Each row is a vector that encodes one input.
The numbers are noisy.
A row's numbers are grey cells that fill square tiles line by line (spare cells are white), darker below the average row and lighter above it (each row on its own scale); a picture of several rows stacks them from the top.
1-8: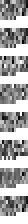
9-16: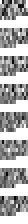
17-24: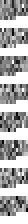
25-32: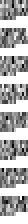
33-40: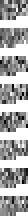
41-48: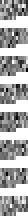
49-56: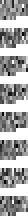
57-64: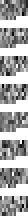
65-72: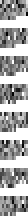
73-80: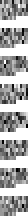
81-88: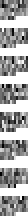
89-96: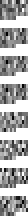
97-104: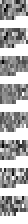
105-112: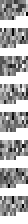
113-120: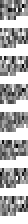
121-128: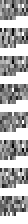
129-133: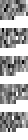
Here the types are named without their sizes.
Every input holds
either a node of a tree, or a list of points on a line.
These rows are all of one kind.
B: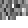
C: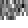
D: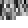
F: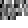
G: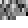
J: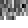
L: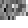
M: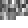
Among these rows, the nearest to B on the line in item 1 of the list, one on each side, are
F and G.
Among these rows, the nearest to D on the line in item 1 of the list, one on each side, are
C and F.
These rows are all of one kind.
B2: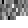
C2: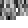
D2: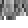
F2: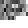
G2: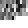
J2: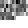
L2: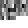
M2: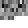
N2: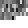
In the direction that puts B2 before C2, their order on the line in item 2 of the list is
N2, G2, M2, B2, F2, L2, J2, C2, D2.
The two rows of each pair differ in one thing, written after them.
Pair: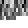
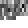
the place on the line in item 1 of the list
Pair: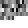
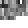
the place on the line in item 2 of the list
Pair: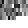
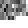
the place on the line in item 1 of the list
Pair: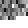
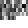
the place on the line in item 1 of the list
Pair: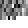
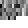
the place on the line in item 2 of the list
